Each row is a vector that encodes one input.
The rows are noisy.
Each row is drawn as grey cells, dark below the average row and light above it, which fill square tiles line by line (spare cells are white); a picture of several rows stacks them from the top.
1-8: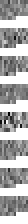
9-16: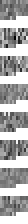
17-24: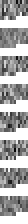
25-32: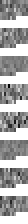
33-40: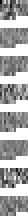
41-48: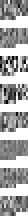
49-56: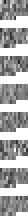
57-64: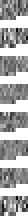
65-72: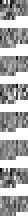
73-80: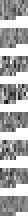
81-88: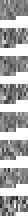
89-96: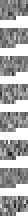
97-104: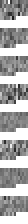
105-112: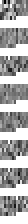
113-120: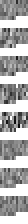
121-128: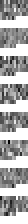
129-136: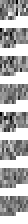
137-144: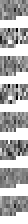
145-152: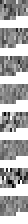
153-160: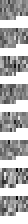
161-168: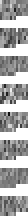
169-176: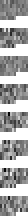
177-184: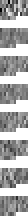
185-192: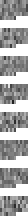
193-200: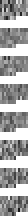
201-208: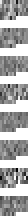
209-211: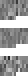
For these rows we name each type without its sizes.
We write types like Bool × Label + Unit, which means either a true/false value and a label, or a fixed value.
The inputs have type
Tree.
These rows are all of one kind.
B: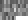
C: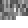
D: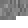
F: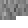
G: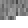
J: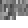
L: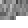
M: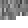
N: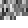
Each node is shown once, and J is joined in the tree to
C.
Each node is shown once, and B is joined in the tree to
D, L and M.
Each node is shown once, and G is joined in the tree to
D and F.
